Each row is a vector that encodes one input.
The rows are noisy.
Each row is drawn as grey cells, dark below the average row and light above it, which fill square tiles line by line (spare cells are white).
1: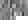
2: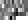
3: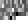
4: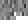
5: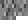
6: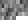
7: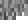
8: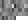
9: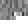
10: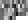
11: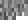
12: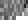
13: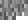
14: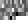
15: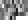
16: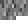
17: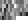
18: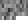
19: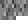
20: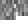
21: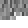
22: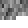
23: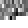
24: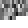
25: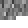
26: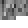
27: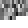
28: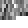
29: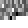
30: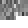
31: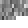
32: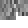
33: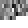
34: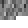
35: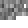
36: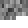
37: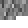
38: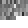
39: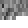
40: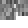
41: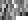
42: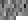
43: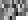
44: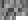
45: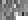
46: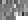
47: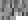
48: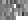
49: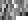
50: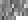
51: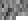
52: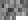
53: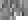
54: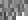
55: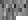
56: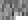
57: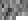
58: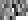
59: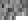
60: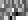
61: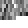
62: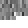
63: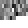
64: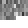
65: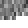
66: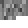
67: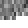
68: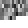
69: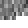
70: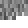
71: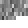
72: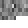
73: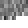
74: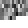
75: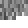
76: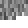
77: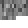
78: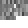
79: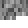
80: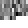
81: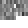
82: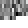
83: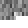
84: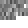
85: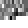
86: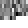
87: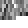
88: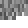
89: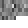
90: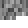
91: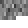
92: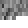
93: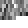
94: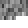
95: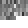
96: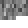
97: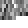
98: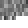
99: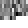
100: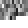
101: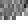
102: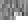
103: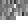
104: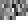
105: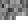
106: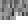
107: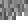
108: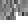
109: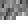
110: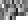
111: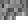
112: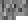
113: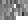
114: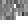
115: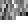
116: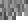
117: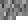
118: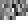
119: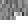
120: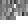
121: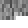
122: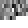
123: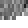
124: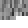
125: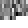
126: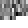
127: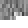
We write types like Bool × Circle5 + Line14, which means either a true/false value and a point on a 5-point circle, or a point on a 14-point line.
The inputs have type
Line6 + List3(Line5).
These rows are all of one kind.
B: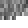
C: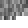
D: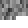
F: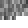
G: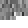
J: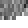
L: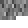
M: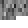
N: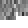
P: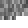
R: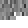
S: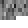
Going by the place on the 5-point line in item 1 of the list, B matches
C, F, J and P.
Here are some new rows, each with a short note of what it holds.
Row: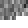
a list of two items
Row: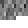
a list of two items
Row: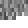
a list of one item
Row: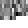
a point on a 6-point line
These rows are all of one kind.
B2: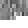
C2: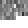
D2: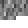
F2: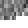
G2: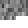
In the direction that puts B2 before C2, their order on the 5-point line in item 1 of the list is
F2, G2, D2, B2, C2.
